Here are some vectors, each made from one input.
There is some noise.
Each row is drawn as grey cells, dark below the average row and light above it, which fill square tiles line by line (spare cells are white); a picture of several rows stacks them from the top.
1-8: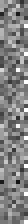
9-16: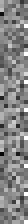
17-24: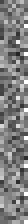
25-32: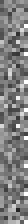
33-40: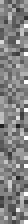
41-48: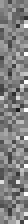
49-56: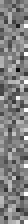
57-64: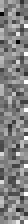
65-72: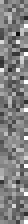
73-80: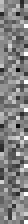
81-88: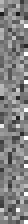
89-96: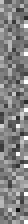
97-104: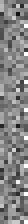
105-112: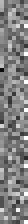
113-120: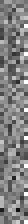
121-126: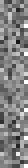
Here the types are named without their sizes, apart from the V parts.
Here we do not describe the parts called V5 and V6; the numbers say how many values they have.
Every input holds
a true/false value, together with either a point on a line and a value of V5, or a value of V6.
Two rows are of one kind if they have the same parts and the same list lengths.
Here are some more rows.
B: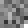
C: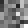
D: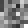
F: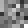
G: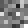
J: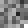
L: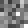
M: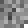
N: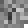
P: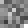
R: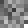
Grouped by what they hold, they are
B, C, D, G, L, P
F, J, M, N, R

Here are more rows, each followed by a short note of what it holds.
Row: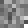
a point on a line, a true/false value and a value of V5
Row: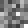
a true/false value and a value of V6
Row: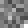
a true/false value and a value of V6
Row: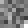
a true/false value and a value of V6
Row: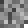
a point on a line, a true/false value and a value of V5
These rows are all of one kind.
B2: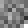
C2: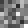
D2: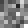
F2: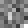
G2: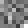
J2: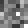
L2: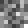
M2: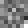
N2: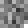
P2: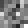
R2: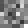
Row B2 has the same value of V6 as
M2 and R2.
